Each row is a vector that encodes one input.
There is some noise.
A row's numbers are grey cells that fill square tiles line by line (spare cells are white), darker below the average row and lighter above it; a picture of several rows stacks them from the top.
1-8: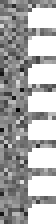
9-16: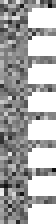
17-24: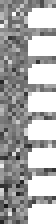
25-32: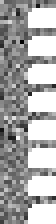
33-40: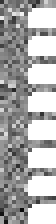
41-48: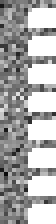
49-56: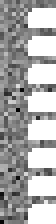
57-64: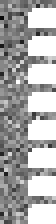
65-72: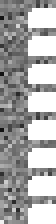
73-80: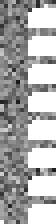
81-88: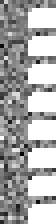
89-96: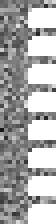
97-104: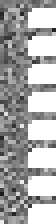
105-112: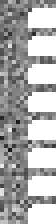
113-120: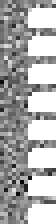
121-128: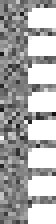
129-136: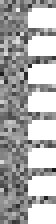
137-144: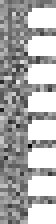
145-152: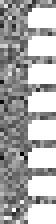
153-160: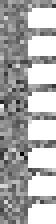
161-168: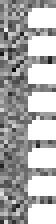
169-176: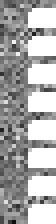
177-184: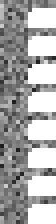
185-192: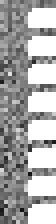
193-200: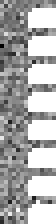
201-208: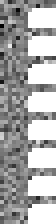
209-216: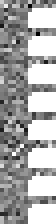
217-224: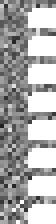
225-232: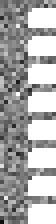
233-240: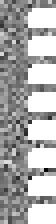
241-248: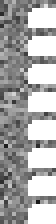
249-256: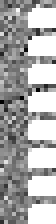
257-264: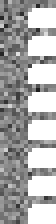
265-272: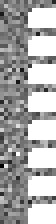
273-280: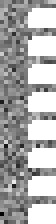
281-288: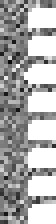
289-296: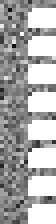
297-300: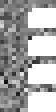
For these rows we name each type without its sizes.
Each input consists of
a label, together with either a point on a circle, or three true/false values.
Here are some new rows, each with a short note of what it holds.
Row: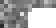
a point on a circle and a label
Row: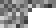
a label and three true/false values
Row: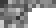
a label and three true/false values
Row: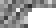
a point on a circle and a label
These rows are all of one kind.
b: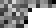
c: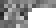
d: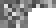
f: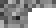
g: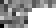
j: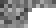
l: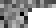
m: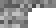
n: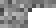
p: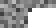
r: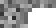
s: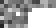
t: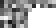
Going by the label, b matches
g and s.
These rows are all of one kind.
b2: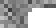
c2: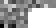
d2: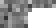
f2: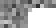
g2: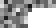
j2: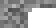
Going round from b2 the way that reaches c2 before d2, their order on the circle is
b2, g2, f2, c2, j2, d2.
